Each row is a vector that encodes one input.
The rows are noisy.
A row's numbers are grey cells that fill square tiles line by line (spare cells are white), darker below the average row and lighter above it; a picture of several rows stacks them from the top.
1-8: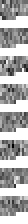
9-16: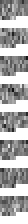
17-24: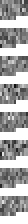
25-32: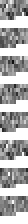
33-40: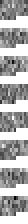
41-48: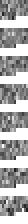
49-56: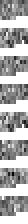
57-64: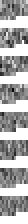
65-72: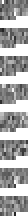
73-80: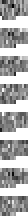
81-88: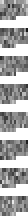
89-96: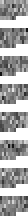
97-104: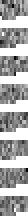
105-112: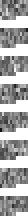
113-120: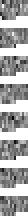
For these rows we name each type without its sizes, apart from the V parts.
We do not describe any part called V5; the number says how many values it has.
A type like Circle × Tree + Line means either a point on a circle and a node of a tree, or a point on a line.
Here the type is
List(Bool × V5 + Line).
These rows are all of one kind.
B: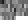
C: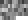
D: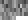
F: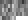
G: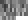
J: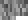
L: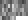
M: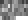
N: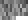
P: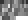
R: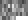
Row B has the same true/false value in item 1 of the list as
C, M and P.
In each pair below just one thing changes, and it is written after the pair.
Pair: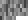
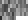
the value of V5 in item 1 of the list
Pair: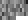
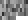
the true/false value in item 2 of the list
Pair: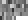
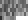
the value of V5 in item 1 of the list
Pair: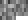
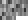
the value of V5 in item 2 of the list
